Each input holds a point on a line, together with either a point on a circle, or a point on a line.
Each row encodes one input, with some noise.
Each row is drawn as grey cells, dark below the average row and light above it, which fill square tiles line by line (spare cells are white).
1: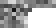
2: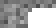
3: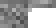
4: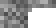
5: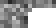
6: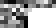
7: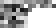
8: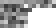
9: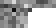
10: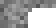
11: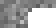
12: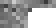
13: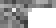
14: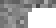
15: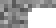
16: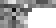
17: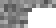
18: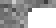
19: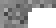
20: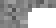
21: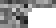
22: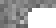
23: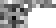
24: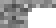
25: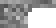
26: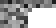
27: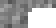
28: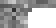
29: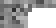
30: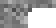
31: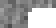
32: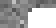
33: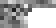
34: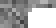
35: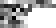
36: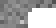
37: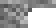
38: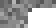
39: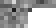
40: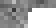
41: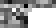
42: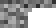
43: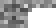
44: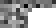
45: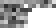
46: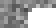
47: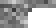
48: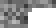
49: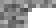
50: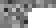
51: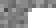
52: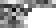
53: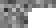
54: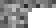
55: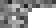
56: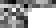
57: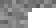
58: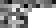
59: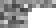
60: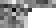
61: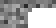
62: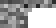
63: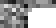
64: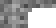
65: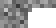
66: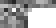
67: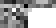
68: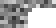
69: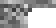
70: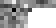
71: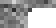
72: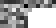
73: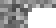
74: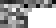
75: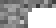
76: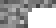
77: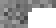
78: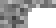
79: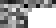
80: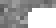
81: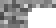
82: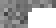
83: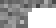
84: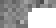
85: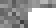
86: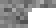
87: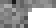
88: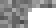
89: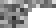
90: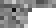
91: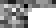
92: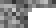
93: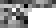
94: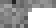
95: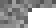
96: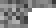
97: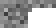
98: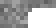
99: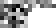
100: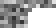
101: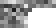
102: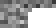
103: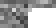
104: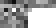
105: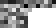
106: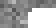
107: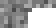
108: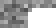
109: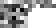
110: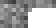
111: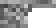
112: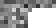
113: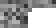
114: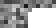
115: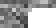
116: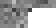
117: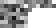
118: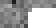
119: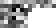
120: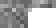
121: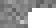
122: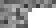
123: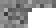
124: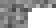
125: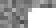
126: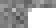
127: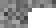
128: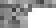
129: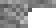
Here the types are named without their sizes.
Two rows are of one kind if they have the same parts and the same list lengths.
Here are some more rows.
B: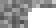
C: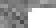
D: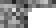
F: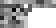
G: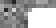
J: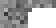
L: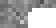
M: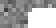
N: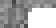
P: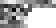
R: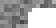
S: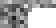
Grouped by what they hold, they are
B, C, D, G, J, M, N, R, S
F, L, P

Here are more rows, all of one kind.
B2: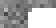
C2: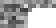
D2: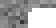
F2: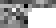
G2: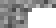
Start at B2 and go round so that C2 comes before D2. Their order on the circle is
B2, G2, C2, F2, D2.
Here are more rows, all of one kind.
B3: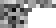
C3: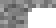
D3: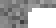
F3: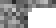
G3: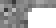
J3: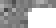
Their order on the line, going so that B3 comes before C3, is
B3, D3, C3, J3, F3, G3.
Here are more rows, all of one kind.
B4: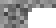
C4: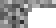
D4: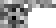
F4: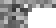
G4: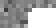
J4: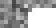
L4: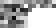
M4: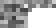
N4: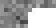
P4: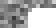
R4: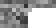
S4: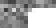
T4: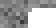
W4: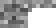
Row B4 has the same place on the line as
L4, M4, P4 and S4.
